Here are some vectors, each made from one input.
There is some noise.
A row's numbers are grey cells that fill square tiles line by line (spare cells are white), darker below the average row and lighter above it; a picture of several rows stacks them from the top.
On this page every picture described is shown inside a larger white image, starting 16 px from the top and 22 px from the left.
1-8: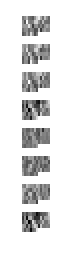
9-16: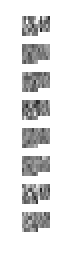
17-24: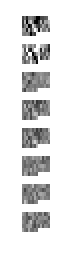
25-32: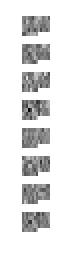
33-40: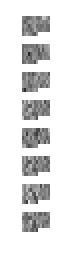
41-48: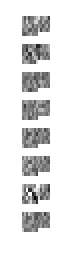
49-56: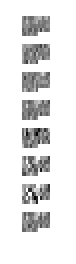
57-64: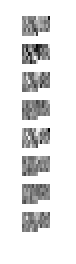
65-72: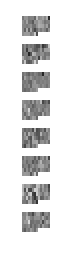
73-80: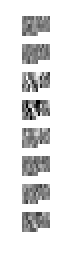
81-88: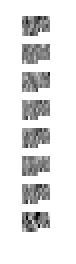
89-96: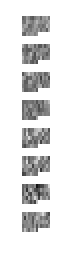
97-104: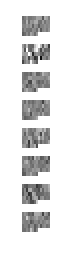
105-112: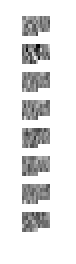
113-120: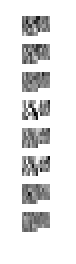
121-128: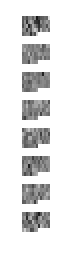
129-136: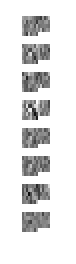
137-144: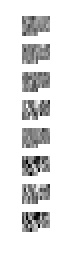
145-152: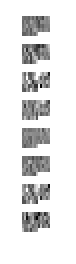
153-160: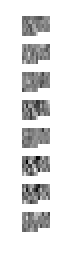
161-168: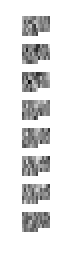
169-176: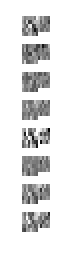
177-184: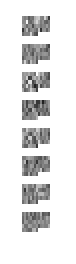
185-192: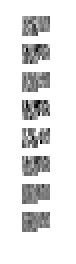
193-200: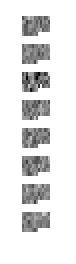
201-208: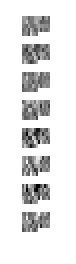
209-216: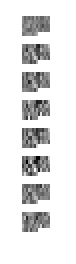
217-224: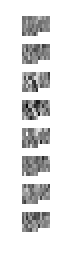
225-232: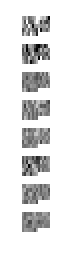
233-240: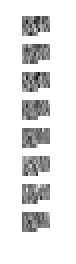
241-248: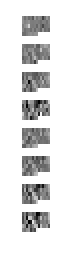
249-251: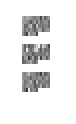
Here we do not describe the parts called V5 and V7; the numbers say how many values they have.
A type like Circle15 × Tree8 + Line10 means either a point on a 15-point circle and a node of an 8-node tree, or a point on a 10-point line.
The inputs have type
(Bool × Bool × Bool × Label10 + V7) × V5 + Tree10.
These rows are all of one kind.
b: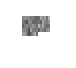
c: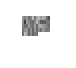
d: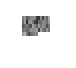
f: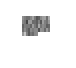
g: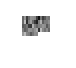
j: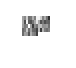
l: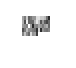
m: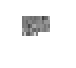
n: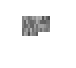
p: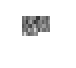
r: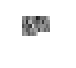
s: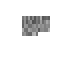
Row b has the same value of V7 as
d and f.
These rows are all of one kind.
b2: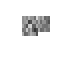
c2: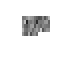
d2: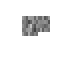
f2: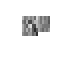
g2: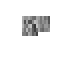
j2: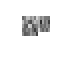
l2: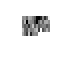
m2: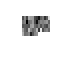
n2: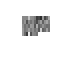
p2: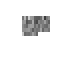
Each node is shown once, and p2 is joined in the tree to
b2.
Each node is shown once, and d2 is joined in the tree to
b2, f2 and m2.
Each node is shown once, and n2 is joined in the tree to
l2.
